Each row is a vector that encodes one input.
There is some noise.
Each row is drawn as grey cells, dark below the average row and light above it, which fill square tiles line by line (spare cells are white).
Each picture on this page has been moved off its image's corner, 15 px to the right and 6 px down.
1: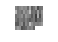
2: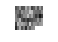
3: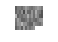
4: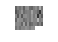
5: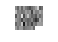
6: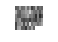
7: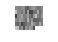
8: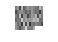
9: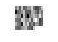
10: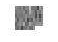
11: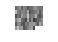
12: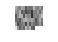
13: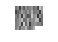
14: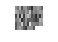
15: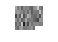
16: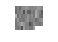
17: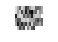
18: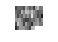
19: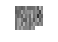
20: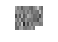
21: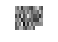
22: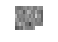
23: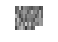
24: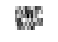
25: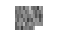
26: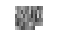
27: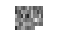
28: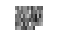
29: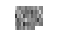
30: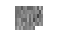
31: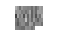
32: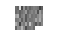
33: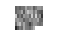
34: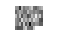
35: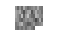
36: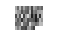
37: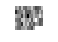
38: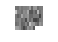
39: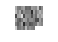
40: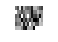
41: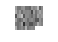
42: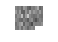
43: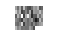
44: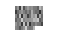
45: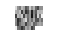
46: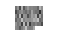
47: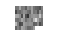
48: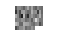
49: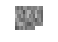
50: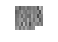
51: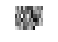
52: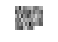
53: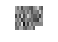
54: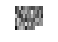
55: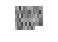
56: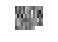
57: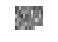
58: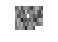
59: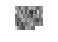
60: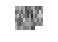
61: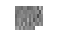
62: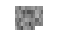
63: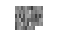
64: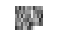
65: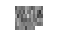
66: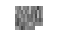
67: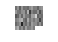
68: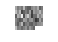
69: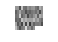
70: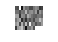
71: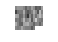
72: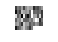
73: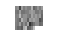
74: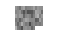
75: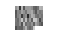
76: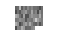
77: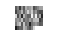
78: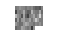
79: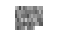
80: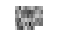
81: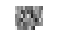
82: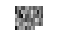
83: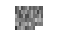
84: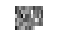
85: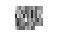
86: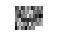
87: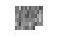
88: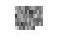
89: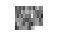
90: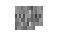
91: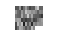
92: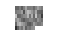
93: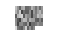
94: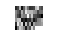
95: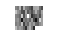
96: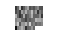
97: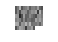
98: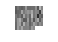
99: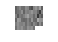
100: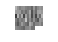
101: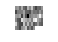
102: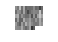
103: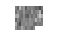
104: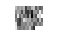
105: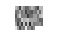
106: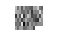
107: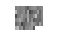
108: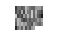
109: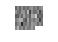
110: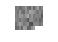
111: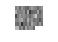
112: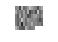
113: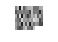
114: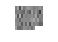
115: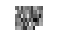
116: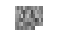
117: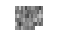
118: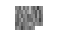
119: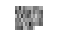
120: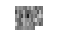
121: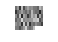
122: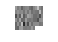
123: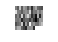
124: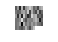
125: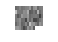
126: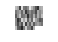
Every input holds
either a point on a 6-point circle, or a point on a 13-point circle.
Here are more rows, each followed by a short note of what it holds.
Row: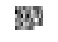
a point on a 6-point circle
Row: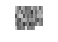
a point on a 13-point circle
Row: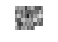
a point on a 6-point circle
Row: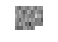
a point on a 13-point circle
